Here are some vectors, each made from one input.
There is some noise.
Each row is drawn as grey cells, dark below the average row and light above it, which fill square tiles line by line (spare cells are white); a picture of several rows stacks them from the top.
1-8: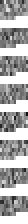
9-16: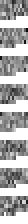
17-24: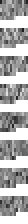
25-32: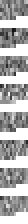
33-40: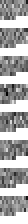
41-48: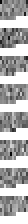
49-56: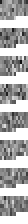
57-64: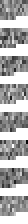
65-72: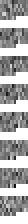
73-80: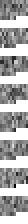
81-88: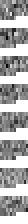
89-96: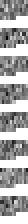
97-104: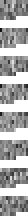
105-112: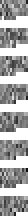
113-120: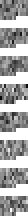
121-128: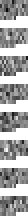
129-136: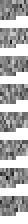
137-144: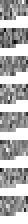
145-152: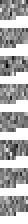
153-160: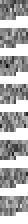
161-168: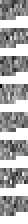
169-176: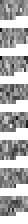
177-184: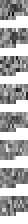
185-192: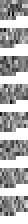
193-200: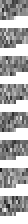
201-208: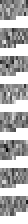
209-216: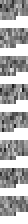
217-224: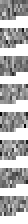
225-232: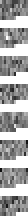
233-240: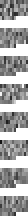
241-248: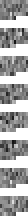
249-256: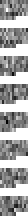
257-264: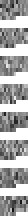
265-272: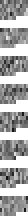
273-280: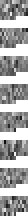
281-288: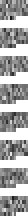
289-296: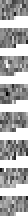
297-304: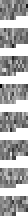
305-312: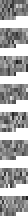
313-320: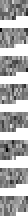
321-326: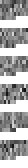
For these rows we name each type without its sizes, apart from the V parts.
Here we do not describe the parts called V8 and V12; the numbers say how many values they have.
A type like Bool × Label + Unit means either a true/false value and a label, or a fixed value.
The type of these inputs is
Bool × V12 + Circle + V8.
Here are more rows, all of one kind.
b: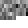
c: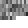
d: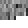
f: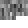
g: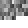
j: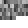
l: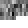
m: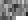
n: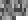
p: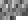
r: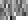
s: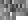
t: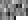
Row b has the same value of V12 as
c, j, m and p.
